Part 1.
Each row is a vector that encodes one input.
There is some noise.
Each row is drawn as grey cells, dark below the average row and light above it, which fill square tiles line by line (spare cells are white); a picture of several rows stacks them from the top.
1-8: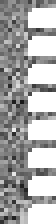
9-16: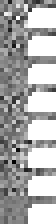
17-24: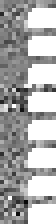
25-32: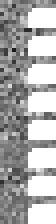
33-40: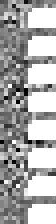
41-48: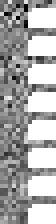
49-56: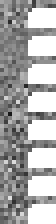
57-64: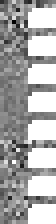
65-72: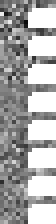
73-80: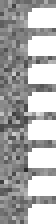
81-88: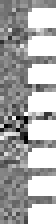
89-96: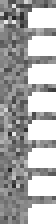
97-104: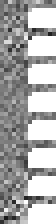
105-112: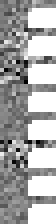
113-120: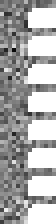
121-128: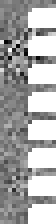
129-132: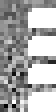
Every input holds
a true/false value, together with either a fixed value, or a node of an 8-node tree.
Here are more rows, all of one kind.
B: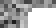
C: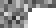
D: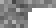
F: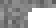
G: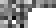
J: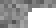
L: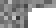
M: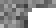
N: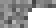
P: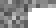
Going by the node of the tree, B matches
C and G.
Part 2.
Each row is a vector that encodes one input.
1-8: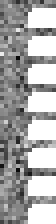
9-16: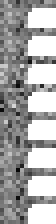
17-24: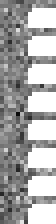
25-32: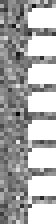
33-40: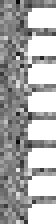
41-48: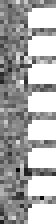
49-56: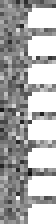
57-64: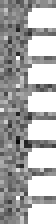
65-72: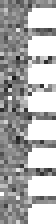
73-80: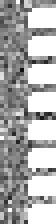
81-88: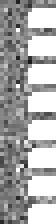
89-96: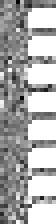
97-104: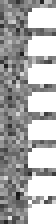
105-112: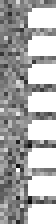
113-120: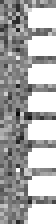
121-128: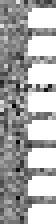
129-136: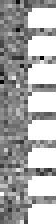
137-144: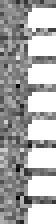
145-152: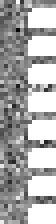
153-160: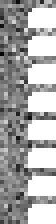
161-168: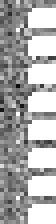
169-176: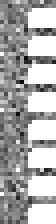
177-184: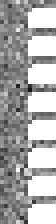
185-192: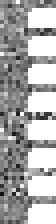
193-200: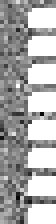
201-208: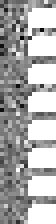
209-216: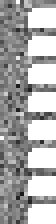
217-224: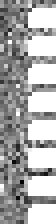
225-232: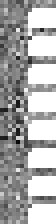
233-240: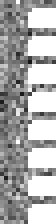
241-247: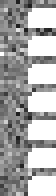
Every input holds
either one of 7 labels, or four true/false values.
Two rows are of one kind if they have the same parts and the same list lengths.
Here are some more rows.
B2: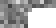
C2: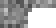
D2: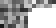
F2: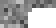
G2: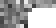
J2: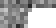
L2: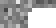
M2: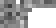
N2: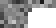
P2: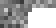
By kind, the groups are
B2, C2, F2, G2, J2, L2, M2, N2, P2
D2

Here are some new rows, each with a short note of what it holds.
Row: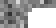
four true/false values
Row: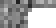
four true/false values
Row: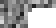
one of 7 labels
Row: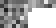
one of 7 labels
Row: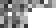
one of 7 labels
